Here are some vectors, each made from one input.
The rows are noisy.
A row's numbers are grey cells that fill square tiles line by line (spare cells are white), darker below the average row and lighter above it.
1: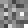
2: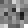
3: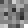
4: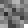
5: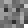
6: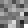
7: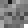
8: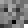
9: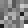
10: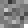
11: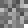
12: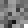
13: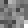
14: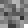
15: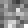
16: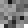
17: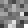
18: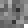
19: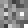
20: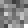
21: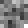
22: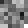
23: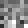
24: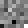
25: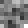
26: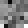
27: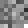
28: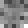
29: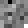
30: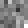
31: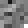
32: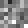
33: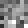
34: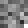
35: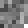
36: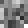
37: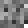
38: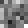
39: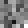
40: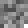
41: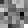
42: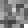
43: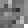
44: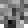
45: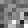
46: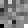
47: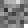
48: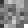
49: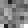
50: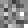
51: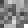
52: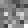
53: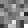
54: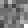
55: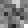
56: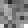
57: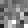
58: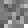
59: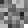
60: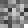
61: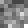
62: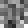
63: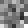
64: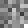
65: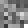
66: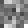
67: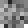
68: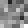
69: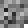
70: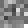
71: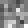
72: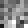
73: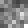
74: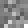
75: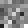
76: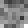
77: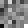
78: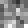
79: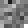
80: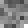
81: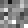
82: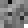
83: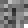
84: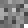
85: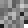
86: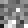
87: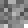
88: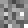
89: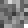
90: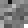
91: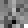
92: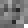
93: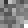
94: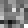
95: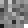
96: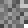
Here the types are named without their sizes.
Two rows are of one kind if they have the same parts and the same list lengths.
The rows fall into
2 kinds.
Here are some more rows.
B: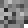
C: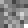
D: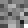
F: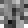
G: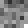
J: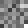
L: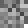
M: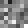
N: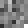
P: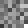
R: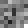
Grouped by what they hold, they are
B, C, D, F, G, M, R
J, L, N, P

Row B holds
a point on a line and three true/false values.
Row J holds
a point on each of two lines.
